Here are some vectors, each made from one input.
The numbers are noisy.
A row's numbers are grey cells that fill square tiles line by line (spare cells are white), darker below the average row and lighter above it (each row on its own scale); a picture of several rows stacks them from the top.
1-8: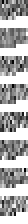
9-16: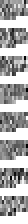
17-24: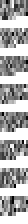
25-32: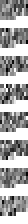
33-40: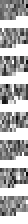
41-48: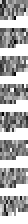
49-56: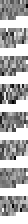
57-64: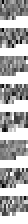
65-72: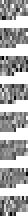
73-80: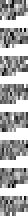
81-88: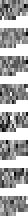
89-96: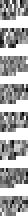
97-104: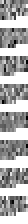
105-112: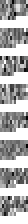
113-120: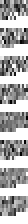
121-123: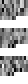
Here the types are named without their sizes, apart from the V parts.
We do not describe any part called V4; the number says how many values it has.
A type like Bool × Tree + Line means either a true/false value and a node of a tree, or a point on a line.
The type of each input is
List(Bool × V4).
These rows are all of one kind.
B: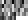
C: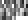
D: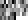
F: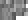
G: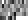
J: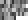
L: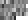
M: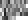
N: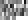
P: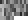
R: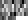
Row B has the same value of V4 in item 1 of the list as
F, G, L and P.
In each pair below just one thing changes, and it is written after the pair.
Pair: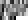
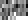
the true/false value in item 1 of the list
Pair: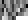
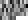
the true/false value in item 2 of the list
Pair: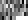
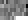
the value of V4 in item 1 of the list
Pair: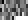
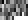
the value of V4 in item 1 of the list
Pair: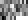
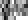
the value of V4 in item 1 of the list
